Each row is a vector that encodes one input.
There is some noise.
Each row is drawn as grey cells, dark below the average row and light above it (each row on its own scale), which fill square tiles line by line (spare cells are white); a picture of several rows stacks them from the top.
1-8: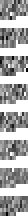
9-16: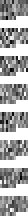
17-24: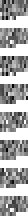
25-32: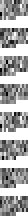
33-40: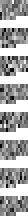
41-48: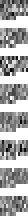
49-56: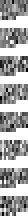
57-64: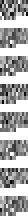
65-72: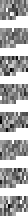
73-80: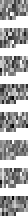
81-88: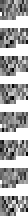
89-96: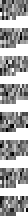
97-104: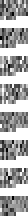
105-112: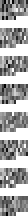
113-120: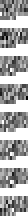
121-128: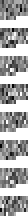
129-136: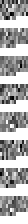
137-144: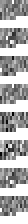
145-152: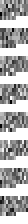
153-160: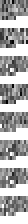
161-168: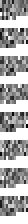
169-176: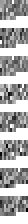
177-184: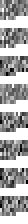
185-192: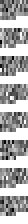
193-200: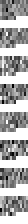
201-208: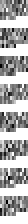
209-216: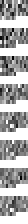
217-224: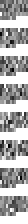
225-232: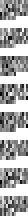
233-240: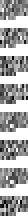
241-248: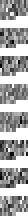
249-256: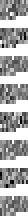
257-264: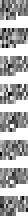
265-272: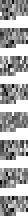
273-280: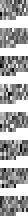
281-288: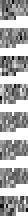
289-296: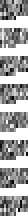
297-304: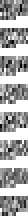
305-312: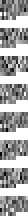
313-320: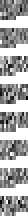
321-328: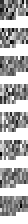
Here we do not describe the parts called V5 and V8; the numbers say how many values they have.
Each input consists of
either a point on a 9-point circle, a true/false value and a value of V5, or a value of V8.
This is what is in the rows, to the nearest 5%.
About 55% of them hold a point on a 9-point circle, a true/false value and a value of V5. The rest hold a value of V8.
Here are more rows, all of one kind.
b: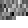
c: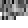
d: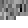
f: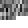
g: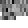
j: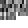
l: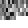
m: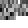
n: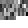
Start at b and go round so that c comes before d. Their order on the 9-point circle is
b, f, j, n, m, l, c, g, d.
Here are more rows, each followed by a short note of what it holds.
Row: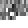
a value of V8
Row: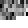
a point on a 9-point circle, a true/false value and a value of V5
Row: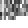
a value of V8
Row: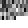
a point on a 9-point circle, a true/false value and a value of V5
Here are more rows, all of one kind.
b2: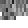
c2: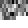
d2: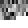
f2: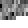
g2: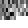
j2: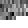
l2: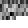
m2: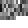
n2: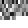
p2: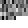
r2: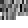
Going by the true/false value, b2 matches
p2 and r2.
